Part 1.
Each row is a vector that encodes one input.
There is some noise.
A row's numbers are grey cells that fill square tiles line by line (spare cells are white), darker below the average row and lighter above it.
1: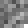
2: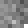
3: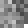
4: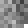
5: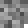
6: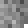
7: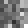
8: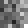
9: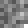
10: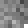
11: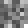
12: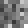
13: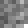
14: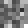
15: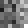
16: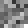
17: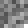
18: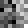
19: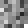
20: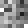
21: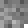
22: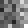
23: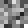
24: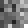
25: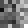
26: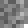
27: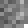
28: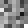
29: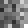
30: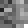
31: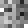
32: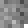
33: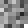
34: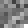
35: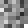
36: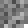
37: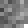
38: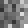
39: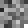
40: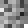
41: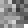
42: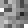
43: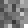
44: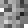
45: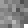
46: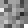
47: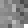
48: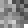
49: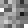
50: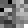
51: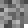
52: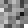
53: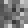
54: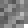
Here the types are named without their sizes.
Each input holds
a point on a line.
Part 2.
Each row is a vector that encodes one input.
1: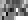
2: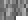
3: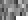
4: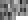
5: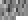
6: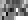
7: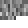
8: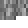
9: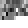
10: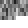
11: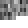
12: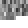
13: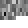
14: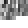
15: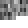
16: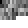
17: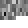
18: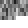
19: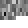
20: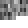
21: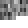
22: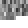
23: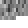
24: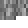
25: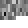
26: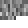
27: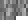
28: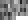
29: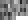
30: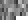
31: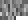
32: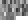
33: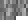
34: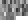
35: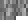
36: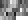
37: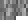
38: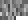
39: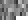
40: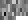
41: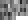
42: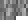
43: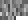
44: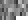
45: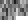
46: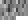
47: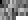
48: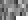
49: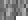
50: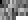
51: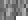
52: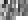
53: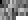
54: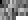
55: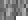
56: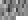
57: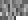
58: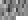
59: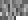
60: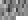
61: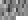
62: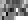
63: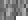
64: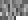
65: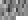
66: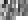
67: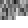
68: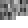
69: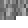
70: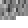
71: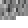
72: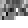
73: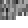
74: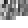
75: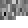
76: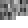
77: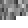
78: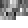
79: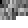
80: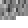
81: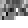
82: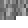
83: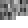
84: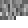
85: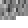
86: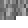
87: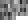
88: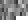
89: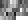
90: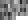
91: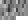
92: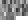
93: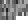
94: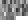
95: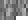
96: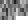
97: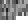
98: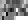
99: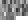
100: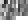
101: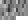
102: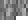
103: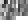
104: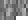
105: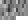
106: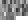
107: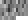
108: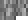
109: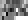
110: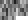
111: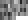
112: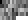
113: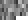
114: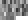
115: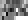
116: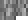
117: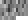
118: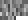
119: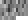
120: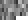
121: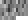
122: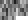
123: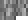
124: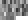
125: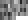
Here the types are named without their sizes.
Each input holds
a node of a tree.
